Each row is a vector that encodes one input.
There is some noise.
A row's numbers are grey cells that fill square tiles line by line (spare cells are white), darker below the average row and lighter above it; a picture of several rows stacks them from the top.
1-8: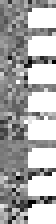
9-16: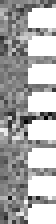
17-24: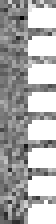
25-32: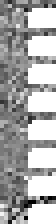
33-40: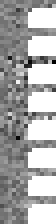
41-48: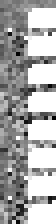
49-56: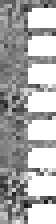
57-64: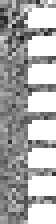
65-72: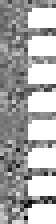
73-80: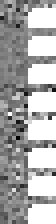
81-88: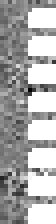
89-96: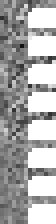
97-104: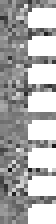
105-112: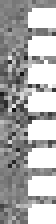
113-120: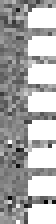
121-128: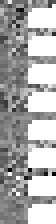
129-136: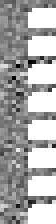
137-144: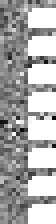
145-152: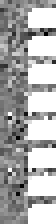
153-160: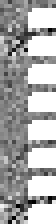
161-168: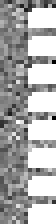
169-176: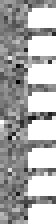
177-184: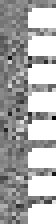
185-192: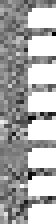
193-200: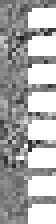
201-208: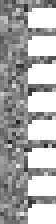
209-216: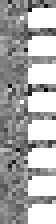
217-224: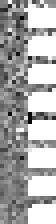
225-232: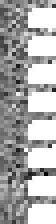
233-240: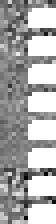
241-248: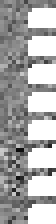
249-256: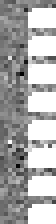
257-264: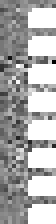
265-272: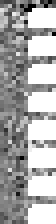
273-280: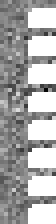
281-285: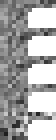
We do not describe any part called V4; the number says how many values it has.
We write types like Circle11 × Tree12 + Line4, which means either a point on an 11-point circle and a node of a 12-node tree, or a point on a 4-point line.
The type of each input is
Line10 × List3(V4) + List2(Line7).
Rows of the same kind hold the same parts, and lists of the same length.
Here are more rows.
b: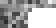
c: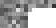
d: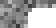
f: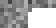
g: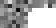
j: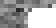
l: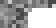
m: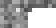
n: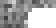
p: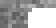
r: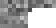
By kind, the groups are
b, p
c
d
f, l
g
j, r
m, n

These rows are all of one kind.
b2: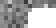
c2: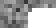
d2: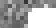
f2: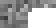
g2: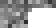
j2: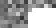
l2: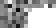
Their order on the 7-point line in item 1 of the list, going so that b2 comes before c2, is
b2, d2, c2, l2, g2, j2, f2.
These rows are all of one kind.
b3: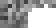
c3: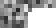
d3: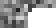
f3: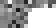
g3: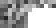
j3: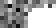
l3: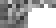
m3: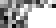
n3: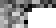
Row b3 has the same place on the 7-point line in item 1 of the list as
j3 and n3.
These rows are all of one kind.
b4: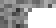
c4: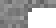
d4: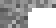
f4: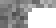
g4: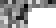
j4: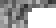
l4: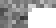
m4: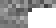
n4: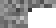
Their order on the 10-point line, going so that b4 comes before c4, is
l4, g4, j4, f4, d4, n4, b4, m4, c4.
